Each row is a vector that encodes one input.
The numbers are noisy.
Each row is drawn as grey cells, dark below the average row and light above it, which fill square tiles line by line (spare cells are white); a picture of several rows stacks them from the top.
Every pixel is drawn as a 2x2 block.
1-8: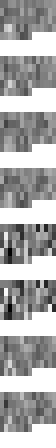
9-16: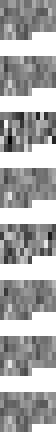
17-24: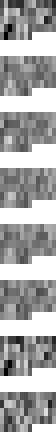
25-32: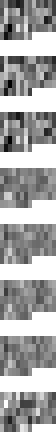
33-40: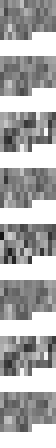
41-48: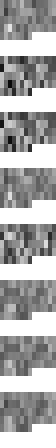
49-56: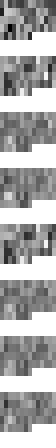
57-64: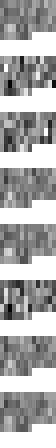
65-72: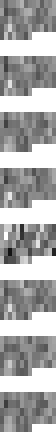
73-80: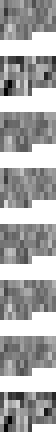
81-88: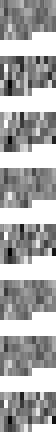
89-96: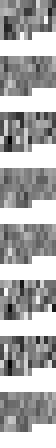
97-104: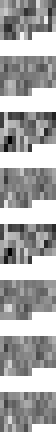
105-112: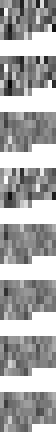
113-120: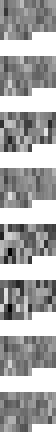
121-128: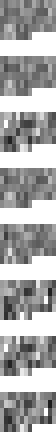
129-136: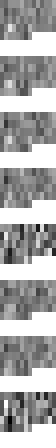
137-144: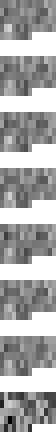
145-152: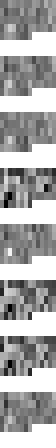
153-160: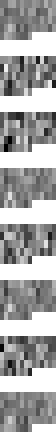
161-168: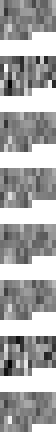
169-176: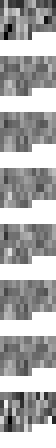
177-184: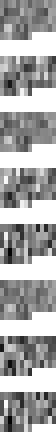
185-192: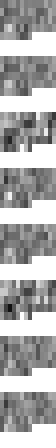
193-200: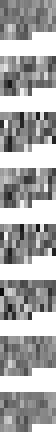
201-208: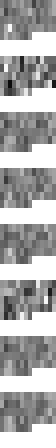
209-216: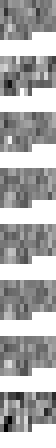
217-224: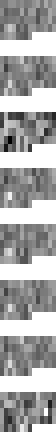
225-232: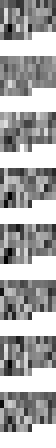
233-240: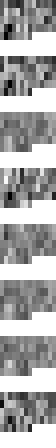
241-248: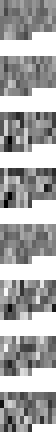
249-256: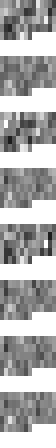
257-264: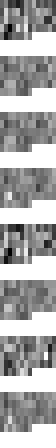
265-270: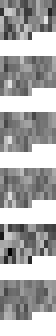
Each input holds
either a point on a 19-point circle, or a point on a 20-point circle and a true/false value.
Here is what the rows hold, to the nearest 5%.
About 40% of them hold a point on a 19-point circle. The rest hold a point on a 20-point circle and a true/false value.
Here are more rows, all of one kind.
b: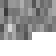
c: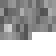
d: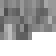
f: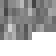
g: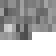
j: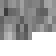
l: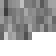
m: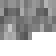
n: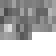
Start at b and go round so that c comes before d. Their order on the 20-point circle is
b, g, n, c, d, j, l, m, f.
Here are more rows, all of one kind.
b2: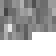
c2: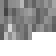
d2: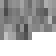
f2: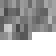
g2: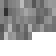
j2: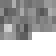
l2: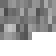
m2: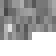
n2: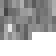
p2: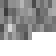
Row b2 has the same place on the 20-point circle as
j2, m2 and n2.
